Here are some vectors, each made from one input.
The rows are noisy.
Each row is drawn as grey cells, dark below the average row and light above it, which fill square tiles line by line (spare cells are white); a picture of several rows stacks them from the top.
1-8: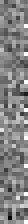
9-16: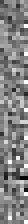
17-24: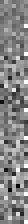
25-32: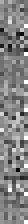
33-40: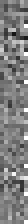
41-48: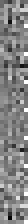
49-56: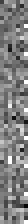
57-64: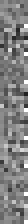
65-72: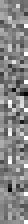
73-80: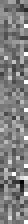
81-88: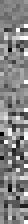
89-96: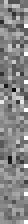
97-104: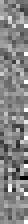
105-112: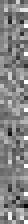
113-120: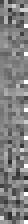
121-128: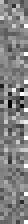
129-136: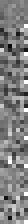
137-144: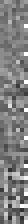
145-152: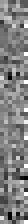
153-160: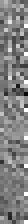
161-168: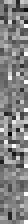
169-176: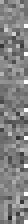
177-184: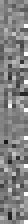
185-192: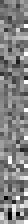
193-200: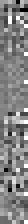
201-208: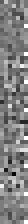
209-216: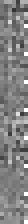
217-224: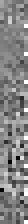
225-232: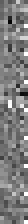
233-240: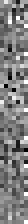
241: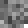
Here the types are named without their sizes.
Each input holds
either a point on a circle, or a label.
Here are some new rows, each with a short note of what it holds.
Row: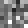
a label
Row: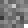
a label
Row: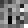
a point on a circle
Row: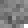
a label
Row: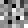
a point on a circle
